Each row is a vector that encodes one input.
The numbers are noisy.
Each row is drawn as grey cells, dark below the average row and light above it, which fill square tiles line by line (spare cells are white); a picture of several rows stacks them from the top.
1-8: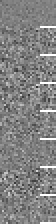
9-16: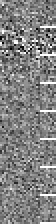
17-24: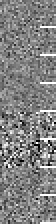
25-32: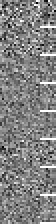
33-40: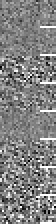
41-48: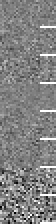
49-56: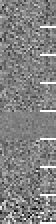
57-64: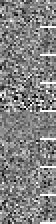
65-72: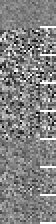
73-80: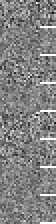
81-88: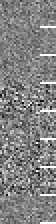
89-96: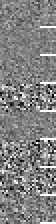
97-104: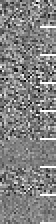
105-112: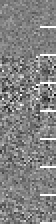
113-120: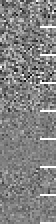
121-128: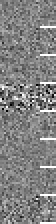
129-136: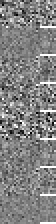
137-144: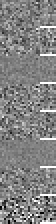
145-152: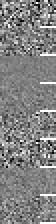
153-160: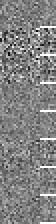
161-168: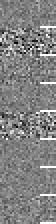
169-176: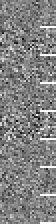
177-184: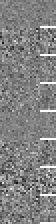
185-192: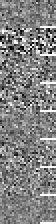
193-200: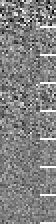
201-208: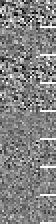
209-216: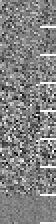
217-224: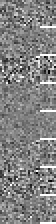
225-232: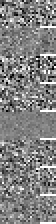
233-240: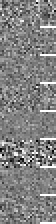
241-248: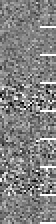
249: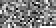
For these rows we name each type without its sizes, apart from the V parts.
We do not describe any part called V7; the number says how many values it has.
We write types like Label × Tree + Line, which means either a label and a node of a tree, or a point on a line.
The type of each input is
List(Bool × V7).
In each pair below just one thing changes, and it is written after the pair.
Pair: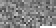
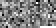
the true/false value in item 1 of the list
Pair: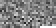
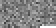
the true/false value in item 1 of the list
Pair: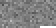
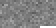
the value of V7 in item 1 of the list
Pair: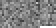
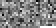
the value of V7 in item 1 of the list
